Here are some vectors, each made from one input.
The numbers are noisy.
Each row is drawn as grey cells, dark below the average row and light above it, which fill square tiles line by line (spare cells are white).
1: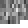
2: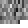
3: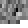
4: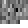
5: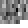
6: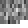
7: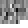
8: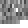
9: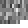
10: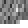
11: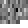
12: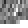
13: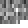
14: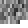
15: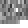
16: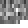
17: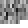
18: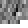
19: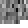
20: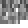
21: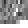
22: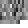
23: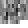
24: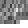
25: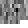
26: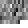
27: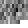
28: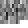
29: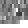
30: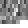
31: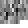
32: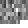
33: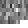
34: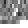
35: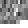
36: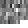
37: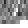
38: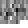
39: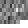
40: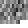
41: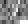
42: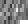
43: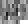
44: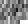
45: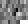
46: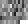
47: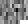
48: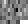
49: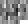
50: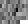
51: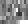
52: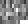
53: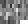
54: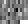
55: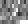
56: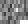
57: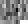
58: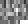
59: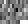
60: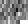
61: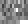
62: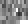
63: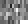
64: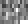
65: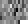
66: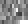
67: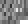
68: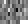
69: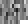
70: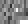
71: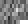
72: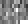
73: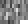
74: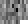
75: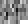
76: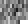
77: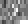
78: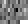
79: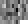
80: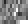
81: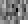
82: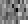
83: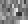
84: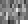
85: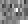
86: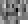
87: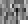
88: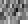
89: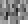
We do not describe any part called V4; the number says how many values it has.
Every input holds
a true/false value, together with either a point on a 6-point circle, or a value of V4.
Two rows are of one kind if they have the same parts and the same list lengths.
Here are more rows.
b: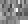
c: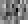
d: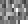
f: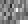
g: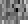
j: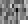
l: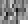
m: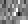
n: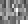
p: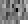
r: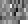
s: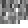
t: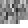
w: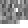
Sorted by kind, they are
b, c, f, g, j, l, m, p, t, w
d, n, r, s

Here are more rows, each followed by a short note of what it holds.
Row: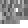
a point on a 6-point circle and a true/false value
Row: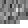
a point on a 6-point circle and a true/false value
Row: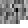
a point on a 6-point circle and a true/false value
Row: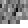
a true/false value and a value of V4
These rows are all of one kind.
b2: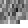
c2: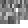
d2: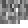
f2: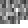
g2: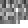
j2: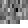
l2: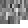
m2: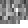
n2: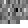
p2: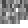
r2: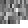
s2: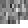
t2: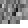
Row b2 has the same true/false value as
j2, n2 and t2.
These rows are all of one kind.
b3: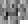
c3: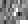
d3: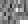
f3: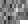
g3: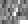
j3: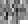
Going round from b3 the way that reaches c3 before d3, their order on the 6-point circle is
b3, j3, g3, c3, f3, d3.
